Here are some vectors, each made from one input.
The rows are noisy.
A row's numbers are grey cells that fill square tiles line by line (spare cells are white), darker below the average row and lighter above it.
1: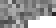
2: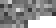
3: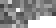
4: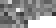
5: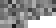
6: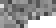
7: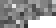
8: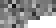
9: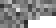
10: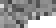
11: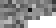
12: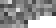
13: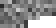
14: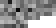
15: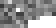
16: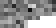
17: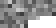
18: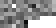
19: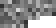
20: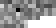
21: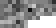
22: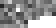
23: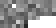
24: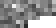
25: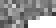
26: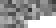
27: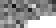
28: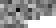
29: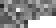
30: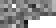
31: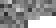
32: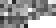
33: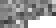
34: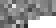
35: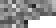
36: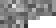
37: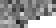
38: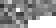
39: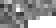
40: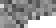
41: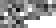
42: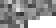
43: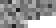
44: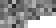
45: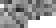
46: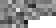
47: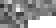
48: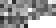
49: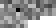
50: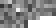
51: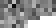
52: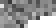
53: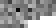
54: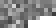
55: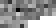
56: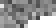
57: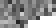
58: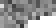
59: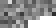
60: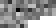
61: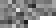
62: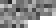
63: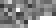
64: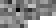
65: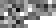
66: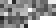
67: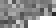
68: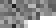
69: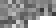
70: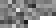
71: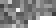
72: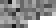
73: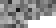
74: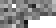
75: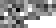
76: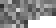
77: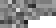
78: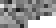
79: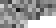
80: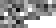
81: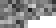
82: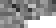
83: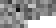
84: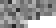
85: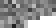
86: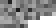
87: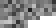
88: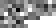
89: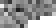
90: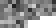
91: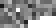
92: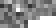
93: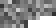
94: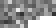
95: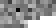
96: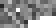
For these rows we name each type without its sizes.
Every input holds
a true/false value, together with a list of points on a line.
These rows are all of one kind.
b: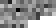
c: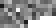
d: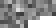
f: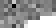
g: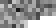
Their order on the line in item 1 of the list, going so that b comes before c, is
b, g, d, f, c.
